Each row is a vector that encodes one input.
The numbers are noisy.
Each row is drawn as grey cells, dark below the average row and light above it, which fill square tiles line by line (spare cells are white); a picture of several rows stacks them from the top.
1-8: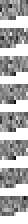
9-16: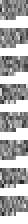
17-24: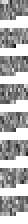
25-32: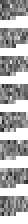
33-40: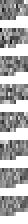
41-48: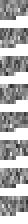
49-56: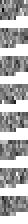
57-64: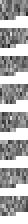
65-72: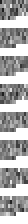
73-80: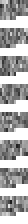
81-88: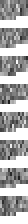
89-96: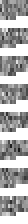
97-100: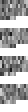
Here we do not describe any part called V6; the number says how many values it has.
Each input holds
a value of V6, together with either a point on a 4-point line, or three true/false values.
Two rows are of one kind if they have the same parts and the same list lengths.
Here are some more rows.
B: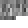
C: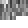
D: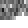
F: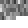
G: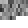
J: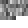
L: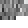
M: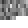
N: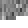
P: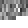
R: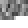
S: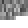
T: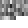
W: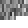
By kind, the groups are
B, C, F, G, J, N, P, R, S, T
D, L, M, W

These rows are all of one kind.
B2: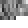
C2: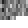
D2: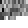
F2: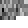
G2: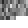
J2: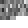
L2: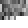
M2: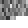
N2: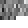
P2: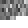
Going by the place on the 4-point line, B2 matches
C2, G2 and M2.
